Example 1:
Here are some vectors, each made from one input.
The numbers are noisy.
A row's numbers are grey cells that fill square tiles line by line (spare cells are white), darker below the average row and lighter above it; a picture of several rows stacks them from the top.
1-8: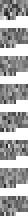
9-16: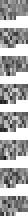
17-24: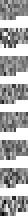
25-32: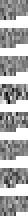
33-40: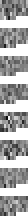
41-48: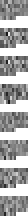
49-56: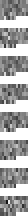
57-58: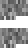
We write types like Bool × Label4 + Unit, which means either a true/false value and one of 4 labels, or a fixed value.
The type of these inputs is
Line7.
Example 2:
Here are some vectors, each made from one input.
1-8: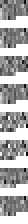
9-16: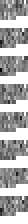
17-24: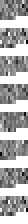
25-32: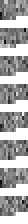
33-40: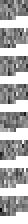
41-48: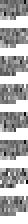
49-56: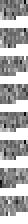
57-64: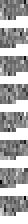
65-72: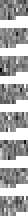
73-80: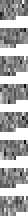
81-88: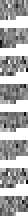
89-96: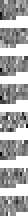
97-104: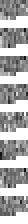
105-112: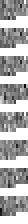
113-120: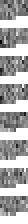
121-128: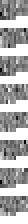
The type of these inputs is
Circle19 + Unit.
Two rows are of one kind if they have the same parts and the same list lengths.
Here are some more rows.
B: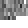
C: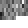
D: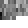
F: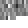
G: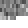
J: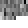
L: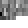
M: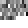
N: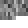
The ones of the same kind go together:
B, C, D, F, G, J, L, N
M

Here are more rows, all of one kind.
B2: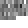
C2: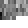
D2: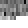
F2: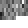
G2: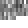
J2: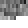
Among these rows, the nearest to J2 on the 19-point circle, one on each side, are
D2 and G2.
